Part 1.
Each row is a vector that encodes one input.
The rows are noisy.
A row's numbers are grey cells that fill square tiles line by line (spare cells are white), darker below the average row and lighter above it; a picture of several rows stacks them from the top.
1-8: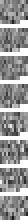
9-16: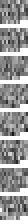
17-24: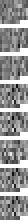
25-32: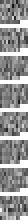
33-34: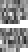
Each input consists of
a point on an 8-point line.
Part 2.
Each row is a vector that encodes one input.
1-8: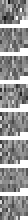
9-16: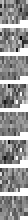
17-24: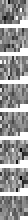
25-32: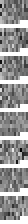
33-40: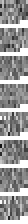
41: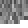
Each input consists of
a node of a 9-node tree.
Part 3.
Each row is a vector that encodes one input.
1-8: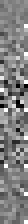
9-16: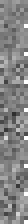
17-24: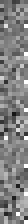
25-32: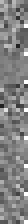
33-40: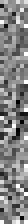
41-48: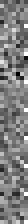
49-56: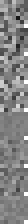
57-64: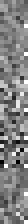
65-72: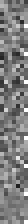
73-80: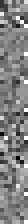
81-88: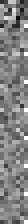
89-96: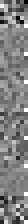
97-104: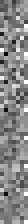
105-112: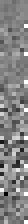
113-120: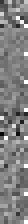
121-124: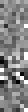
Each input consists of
one of 8 labels.
